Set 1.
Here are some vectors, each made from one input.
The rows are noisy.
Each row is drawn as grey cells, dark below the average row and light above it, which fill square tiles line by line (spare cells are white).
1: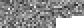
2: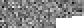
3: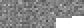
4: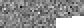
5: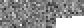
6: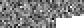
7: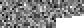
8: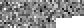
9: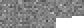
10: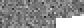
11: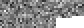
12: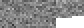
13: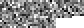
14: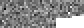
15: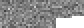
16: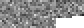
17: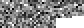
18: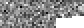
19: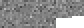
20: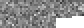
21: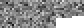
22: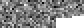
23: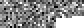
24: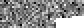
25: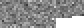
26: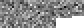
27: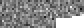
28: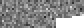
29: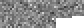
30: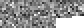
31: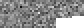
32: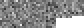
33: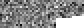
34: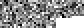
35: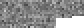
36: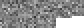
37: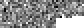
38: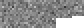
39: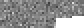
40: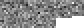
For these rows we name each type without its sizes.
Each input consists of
either a label, or three true/false values.
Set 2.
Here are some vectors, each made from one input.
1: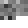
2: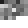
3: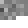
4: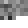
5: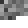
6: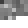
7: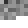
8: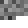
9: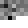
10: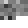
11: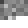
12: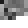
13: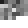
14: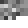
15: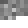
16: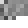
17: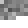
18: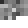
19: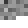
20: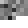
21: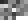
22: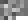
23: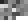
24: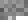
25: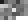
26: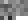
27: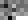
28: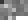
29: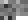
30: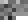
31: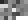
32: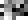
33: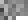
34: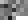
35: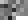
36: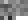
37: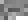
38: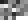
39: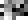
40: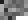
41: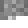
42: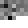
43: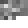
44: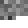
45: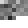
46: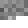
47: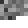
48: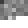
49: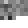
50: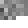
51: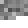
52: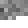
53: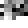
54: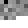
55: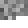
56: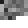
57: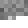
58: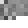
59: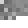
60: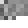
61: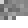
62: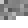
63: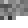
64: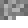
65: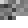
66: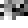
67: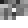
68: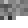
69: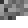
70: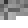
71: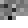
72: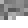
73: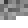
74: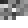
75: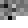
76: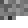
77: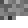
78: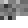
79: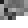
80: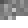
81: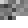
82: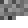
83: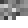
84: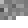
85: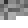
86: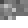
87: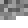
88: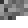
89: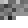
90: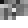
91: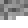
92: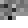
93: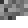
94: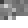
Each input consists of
a list of up to two points on a 12-point line.
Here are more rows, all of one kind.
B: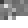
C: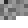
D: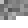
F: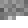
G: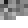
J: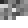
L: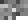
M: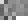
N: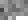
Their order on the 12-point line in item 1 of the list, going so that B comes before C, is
J, L, B, F, N, M, D, C, G.
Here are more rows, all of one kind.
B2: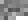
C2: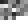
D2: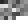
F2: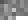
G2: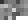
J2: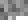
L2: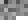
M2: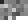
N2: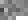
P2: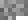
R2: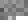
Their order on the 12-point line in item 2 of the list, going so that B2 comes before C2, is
J2, M2, R2, B2, N2, F2, G2, L2, P2, D2, C2.
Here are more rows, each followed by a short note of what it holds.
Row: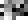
the empty list
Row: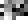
the empty list
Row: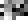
the empty list
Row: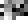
the empty list
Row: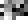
the empty list
